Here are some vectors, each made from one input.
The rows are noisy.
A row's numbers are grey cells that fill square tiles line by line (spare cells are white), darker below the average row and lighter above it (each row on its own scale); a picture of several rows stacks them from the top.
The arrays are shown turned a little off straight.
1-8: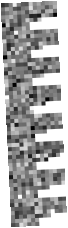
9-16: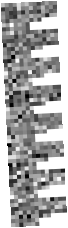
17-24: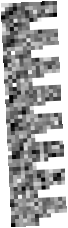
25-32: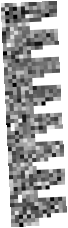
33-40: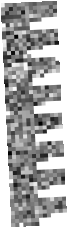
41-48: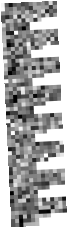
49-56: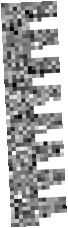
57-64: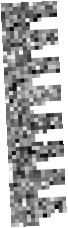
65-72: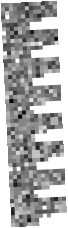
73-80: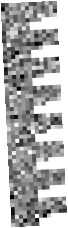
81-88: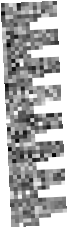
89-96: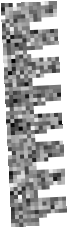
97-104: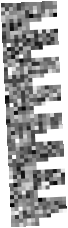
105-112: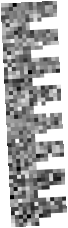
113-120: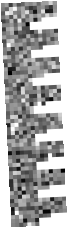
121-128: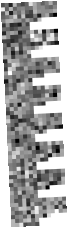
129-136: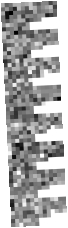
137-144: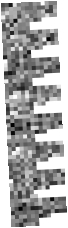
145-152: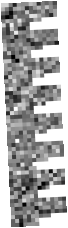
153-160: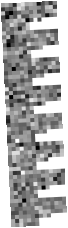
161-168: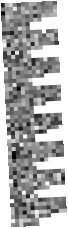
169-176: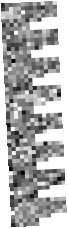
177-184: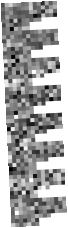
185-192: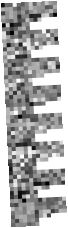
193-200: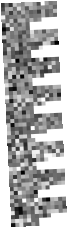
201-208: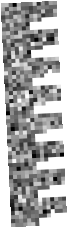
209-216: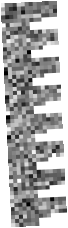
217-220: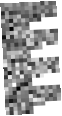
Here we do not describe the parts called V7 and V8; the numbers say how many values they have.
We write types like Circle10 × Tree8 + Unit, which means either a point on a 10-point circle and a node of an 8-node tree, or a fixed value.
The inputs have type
Label6 × Label6 + (Line6 + V7) × V8.
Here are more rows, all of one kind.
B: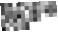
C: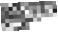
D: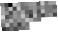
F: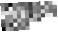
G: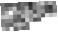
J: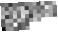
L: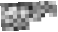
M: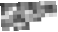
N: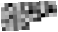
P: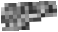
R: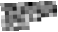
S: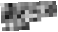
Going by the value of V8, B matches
G, M, R and S.
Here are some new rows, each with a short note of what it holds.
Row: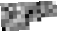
a point on a 6-point line and a value of V8
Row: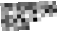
a point on a 6-point line and a value of V8
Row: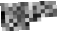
two labels (each one of 6)
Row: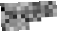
a value of V7 and a value of V8
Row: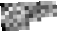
a point on a 6-point line and a value of V8
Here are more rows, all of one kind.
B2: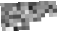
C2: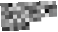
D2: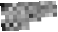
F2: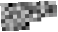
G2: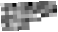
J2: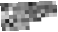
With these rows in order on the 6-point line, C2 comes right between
D2 and F2.
